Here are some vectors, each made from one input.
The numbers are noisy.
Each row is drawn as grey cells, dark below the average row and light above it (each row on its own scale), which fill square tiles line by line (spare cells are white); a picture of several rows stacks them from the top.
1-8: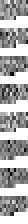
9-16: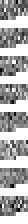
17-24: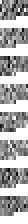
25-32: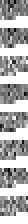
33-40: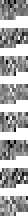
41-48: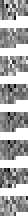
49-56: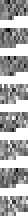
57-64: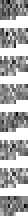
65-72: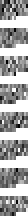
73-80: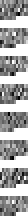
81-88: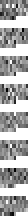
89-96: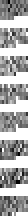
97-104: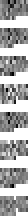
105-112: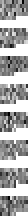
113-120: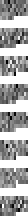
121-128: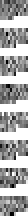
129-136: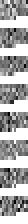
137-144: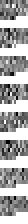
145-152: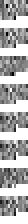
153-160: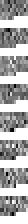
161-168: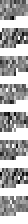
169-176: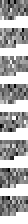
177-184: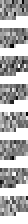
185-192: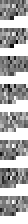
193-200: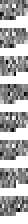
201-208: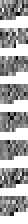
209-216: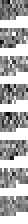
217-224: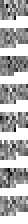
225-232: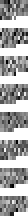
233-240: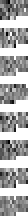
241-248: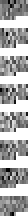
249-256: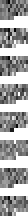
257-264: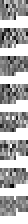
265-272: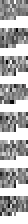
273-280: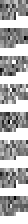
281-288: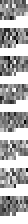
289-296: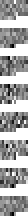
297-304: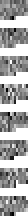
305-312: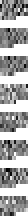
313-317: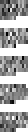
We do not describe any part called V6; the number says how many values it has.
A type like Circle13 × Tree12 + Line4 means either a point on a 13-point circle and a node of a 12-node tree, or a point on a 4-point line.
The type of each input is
Bool × (Tree8 + Unit) × V6 + List2(Line12) + Tree10.
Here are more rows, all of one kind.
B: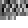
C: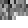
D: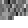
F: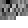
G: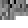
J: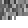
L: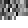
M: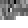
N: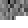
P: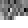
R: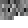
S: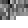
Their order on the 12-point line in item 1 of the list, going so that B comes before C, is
F, B, L, J, S, C, G, M, N, P, R, D.
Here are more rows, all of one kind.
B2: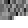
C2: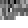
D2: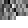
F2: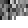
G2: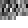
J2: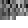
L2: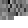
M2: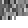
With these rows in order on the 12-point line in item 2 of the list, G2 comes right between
C2 and M2.
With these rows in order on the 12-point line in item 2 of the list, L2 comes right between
F2 and J2.
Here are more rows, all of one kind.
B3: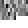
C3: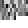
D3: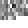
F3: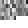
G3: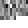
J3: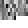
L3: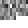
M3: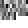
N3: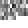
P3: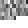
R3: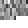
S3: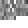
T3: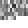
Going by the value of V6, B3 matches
C3, J3 and M3.
